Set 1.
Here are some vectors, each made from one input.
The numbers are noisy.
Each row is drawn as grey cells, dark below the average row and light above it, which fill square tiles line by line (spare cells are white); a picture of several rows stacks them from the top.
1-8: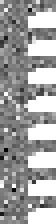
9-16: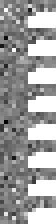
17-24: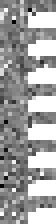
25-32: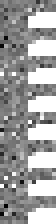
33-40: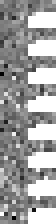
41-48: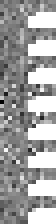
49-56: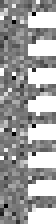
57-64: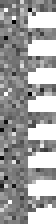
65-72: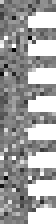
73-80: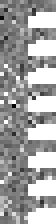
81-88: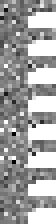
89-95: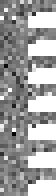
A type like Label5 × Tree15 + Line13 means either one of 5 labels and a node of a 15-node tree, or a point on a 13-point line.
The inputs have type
Bool × Circle6 + Tree9.
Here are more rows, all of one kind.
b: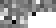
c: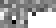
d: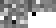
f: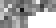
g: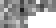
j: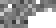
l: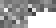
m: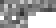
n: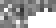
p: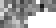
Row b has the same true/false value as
c, d and m.
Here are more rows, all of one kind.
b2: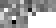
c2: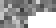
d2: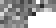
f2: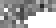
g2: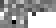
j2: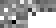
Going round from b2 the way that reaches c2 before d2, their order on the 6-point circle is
b2, j2, f2, c2, d2, g2.
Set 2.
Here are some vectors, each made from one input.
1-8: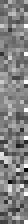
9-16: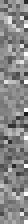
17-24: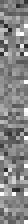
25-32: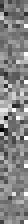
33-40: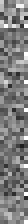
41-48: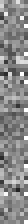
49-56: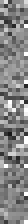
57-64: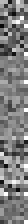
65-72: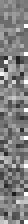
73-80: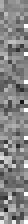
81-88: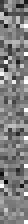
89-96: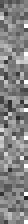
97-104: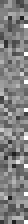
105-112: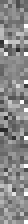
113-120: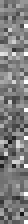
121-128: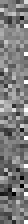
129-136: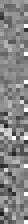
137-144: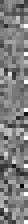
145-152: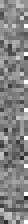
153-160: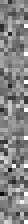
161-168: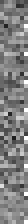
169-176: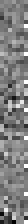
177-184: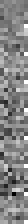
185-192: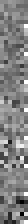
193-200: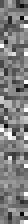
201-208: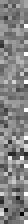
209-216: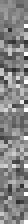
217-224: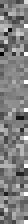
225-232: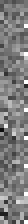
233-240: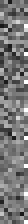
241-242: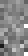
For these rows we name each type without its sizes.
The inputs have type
Bool × Bool × Bool + List(Line).
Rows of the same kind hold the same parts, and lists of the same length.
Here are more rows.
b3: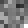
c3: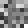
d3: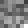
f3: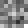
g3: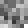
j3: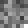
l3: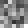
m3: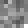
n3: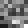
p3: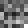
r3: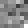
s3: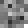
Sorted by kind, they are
b3, f3, l3, m3, r3
c3, g3, p3
d3, j3, n3
s3

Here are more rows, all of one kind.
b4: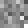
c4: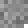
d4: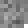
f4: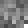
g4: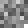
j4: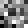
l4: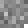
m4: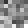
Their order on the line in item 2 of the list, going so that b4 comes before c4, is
d4, g4, f4, b4, c4, l4, j4, m4.
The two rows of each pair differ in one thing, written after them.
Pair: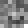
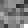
the place on the line in item 2 of the list
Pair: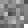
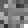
the place on the line in item 2 of the list
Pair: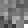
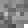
the place on the line in item 1 of the list
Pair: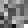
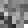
the place on the line in item 2 of the list
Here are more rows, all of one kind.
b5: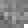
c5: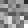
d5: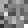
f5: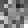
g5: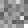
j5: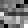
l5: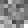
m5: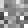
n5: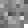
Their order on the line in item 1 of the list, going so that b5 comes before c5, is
g5, l5, f5, j5, n5, b5, c5, m5, d5.
